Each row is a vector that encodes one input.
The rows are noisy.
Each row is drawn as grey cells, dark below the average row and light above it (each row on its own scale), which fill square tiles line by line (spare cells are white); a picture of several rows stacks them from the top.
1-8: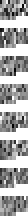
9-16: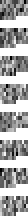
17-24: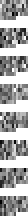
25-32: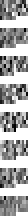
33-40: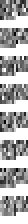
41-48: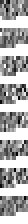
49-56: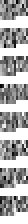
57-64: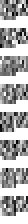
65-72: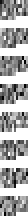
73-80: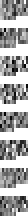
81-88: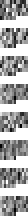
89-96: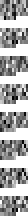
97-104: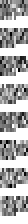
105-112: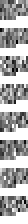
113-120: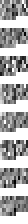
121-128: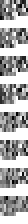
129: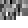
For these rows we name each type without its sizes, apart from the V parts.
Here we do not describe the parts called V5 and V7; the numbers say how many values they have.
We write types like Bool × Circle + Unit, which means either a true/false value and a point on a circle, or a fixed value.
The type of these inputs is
Bool × V7 + Line × V5.
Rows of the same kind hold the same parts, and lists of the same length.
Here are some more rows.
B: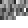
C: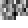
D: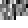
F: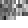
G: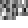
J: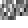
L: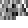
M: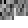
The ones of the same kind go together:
B, G, L, M
C, D, F, J

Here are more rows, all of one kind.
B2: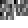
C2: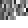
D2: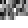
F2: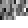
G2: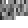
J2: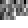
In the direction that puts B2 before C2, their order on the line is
D2, G2, F2, J2, B2, C2.
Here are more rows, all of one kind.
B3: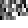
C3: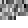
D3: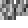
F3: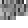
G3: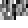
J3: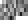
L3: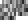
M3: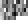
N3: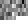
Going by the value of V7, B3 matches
C3 and D3.
